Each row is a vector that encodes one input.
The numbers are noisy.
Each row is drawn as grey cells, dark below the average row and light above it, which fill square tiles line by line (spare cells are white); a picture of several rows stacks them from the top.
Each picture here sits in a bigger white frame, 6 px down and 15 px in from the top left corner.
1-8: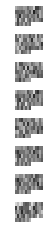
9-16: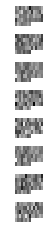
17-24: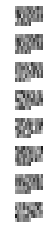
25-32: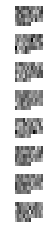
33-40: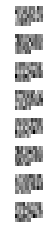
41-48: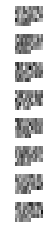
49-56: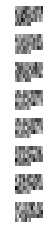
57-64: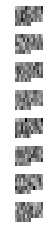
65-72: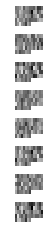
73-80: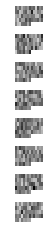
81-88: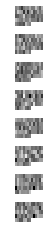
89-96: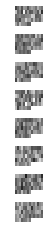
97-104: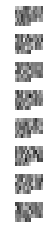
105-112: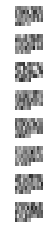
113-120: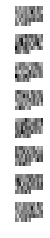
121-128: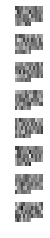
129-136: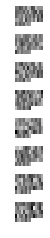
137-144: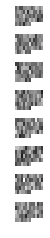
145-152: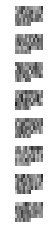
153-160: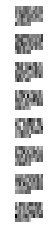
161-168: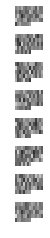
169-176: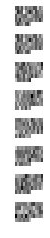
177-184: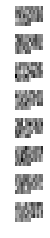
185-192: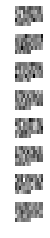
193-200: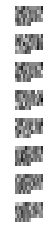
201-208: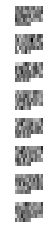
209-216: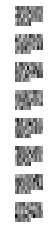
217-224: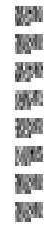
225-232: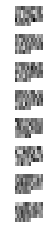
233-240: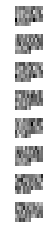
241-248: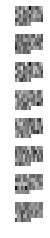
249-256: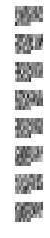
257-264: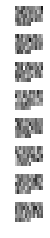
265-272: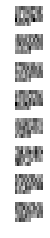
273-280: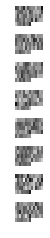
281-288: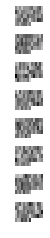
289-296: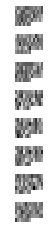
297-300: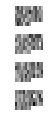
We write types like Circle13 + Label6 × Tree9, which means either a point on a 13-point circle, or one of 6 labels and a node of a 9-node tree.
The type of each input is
(Circle11 + Unit) × Tree10 + Circle20.
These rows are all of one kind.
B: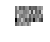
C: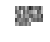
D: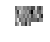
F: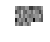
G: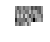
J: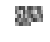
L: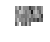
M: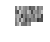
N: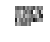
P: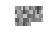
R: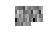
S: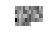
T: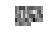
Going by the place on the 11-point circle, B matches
R and T.
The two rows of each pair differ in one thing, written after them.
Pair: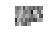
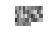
the node of the tree
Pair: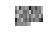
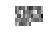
the node of the tree
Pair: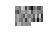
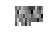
the node of the tree
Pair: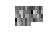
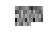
the node of the tree
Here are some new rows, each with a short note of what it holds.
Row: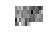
a point on an 11-point circle and a node of a 10-node tree
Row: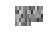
a point on an 11-point circle and a node of a 10-node tree
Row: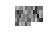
a point on a 20-point circle
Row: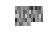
a point on an 11-point circle and a node of a 10-node tree
